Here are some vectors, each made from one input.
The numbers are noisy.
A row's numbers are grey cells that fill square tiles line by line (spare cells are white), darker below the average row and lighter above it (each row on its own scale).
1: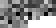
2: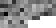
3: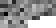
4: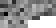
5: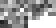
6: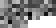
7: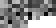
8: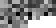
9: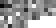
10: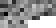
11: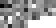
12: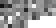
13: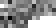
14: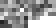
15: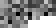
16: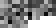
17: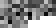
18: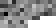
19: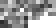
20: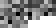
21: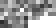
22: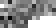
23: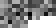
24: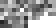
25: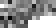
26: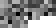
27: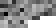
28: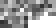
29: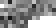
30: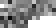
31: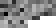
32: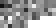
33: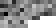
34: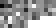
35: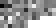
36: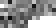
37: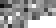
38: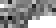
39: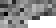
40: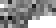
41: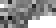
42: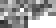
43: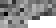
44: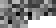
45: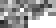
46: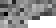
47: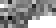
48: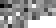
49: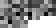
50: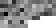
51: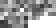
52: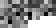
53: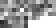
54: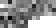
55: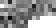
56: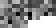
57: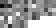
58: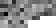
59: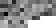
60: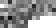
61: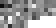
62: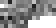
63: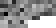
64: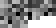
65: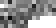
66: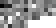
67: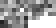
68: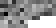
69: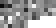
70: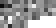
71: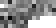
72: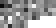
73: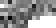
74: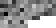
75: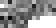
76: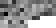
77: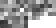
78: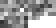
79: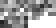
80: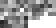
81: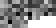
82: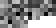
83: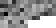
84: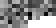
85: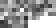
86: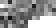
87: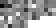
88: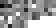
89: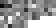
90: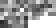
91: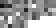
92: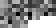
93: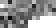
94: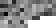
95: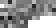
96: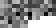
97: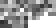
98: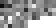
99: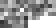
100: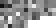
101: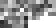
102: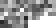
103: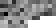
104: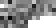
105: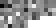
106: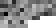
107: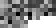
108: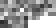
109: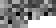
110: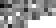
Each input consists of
a point on a 5-point circle.
